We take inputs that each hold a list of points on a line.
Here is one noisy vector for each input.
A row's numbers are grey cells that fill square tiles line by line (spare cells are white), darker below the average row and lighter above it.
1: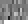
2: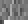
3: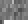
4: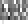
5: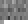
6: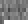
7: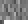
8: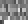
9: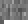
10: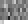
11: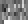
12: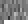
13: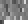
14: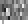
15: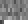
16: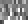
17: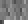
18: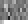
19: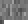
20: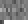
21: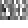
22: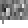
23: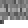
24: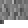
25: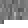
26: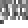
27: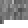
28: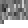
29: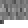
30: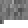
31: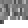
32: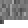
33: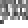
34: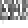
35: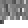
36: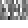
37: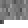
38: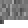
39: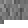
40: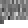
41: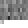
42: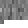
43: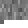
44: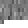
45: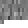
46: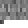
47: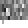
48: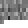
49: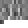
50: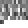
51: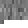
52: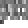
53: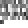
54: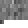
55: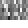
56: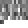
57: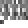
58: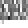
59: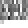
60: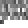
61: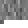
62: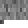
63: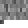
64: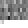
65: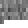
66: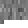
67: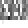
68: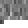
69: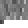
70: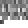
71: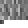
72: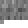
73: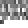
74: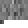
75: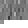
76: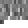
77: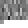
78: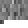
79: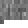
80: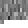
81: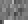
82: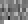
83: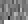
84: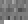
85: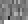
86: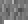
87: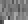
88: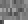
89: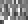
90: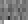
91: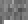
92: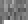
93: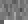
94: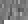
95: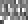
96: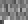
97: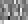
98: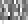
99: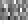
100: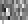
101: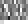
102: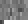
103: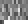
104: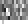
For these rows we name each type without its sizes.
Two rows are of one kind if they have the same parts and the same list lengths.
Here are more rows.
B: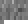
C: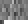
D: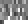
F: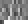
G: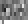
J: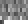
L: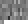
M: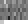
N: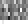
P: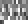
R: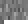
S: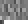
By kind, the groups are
B, C, D, F, M, N, P
G
J, L, R, S

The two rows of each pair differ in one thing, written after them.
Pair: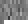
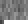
the place on the line in item 1 of the list
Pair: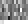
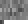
the place on the line in item 1 of the list
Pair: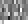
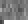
the place on the line in item 1 of the list
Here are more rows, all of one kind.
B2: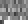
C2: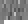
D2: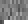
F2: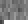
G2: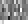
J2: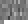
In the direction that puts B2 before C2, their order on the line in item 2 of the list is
B2, G2, C2, J2, F2, D2.
